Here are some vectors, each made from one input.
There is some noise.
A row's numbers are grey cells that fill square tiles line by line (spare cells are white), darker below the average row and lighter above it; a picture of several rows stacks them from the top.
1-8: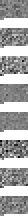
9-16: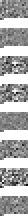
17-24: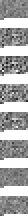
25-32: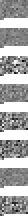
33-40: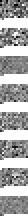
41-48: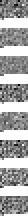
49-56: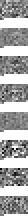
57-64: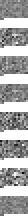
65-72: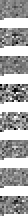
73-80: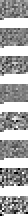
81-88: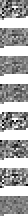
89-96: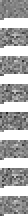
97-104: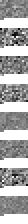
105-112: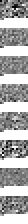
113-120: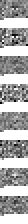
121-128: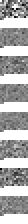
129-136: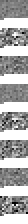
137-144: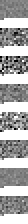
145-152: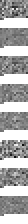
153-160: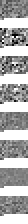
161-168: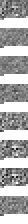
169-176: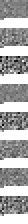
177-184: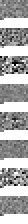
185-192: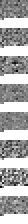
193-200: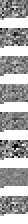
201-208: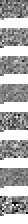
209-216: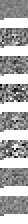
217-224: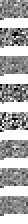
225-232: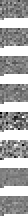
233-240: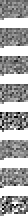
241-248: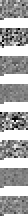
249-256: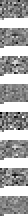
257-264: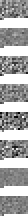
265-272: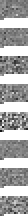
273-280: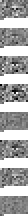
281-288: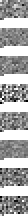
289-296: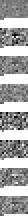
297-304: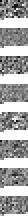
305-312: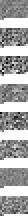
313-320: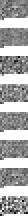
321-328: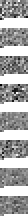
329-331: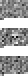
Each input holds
either a fixed value, or a point on each of two 10-point lines and a true/false value.
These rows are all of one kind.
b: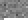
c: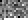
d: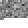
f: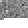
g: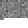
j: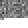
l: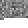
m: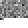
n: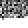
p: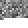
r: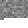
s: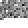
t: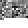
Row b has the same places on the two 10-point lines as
d, f and s.
